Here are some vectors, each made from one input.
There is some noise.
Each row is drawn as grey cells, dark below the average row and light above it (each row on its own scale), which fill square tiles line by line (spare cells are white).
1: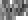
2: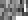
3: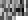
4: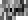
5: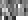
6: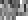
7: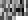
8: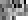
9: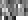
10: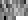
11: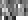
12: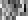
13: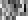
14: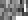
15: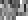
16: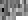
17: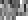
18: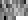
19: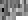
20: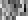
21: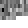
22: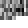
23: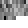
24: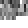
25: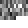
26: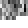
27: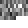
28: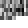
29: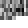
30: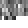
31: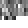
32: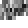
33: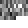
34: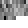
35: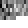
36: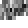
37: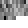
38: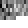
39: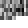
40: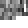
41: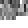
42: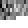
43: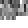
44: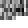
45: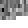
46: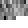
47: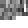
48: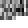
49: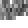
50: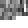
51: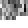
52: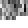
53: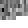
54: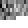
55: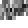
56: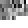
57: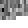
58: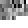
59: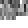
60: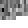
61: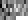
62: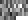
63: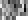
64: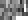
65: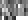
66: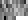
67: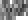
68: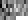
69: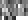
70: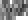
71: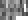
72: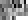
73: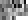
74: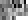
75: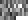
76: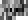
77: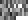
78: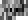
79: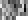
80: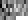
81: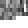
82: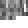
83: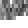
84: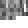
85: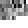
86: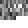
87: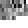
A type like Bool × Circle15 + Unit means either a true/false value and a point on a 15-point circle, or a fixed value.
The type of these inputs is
Bool × Bool × Bool + Line6.
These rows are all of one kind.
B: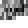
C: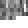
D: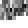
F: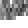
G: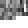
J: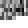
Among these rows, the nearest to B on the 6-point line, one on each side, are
D and J.
